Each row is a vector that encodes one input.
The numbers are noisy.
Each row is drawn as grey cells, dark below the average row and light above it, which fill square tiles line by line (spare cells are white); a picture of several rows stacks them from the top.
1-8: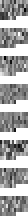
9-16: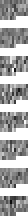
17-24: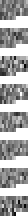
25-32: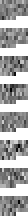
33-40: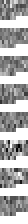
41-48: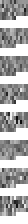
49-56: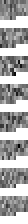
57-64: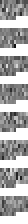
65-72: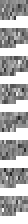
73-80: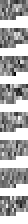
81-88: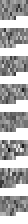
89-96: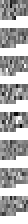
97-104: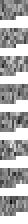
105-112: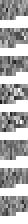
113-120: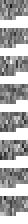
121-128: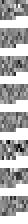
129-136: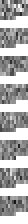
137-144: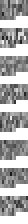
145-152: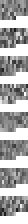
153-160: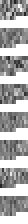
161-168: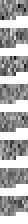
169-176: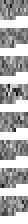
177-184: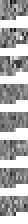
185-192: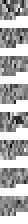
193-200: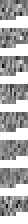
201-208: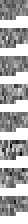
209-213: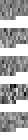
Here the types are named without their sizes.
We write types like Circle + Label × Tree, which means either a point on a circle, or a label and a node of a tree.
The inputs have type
Circle + Line.
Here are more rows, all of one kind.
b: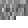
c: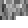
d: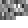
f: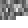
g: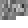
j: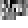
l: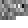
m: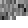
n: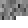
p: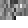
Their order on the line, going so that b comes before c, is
p, b, n, m, j, g, l, d, f, c.
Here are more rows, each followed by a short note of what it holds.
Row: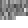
a point on a circle
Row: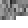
a point on a line
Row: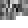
a point on a circle
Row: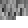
a point on a line
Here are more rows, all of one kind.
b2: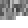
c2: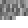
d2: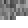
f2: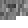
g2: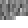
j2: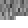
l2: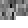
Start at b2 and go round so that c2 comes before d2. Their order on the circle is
b2, c2, d2, f2, g2, l2, j2.
